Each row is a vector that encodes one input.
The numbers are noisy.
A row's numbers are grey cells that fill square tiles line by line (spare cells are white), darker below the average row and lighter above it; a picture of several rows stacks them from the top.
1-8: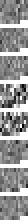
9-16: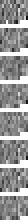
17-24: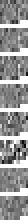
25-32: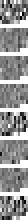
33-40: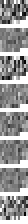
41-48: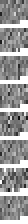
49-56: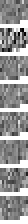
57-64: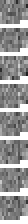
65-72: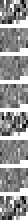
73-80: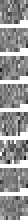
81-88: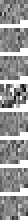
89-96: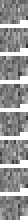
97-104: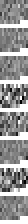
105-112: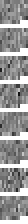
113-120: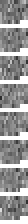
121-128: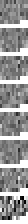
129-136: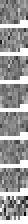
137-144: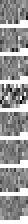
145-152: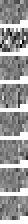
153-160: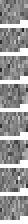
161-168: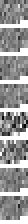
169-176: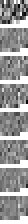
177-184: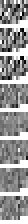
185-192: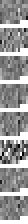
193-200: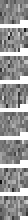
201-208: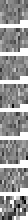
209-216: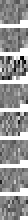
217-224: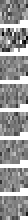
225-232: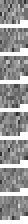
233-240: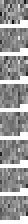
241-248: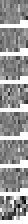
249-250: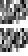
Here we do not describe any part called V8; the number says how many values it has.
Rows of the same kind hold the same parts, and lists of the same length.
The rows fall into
4 kinds.
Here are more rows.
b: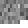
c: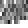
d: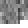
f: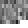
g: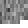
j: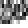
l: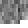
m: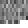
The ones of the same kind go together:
b, f, g, m
c
d, l
j

